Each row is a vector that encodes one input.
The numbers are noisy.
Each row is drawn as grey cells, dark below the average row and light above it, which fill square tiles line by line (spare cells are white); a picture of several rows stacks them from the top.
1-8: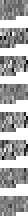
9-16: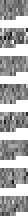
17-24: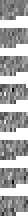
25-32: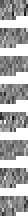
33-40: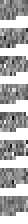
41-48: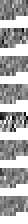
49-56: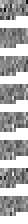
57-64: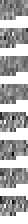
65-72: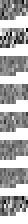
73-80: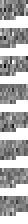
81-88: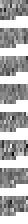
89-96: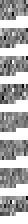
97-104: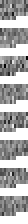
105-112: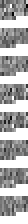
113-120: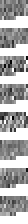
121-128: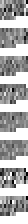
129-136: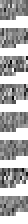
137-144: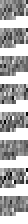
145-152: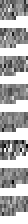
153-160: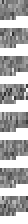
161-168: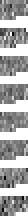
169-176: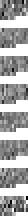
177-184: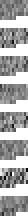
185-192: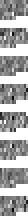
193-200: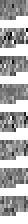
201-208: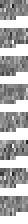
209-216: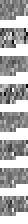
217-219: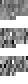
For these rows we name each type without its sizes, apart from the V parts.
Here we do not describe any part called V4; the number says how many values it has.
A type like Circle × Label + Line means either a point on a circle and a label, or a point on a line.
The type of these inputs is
List(Bool × V4).
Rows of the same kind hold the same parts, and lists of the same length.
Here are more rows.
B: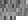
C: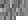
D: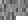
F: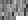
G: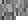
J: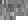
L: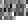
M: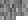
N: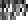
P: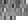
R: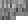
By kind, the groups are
B, C, J, L, M, P
D, F, G, R
N

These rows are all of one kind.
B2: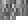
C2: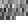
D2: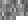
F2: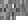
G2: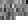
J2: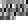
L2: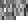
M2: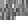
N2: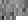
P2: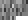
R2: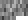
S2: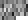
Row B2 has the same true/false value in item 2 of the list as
D2, F2 and P2.
